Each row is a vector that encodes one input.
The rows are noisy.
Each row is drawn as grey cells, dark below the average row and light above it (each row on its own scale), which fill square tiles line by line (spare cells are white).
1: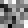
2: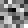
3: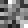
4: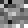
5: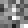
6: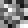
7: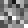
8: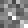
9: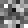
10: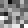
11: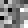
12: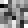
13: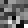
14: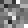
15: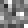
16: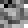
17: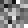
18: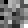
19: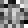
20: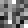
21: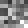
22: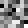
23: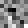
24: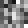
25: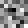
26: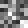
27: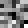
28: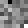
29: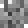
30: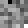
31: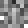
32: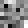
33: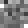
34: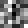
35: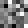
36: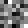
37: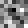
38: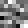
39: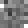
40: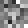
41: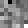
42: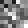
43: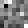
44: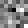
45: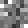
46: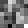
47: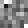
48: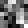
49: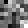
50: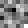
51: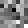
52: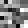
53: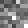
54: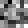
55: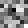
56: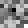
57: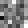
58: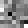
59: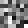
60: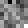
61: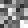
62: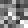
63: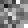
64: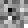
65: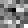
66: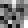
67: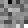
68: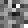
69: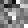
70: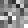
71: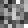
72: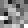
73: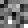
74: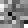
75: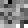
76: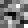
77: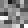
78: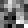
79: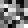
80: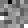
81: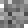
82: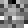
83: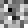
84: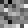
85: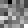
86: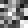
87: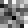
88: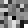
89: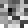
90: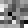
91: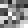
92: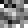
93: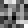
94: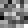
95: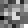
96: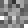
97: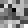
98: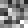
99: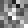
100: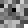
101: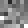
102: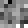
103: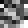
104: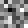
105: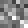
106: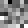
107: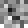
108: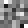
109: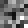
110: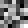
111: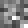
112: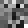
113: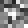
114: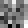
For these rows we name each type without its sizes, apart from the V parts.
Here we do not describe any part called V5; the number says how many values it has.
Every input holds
either a point on a line, or three true/false values, or two values of V5.
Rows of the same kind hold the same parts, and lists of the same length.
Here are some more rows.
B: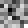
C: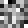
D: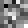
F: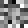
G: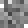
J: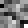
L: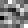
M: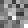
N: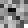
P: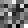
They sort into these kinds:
B, L, N
C, D, F, M
G, J, P

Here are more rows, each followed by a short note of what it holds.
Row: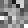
three true/false values
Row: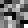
two values of V5
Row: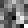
two values of V5
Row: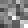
three true/false values
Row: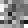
two values of V5
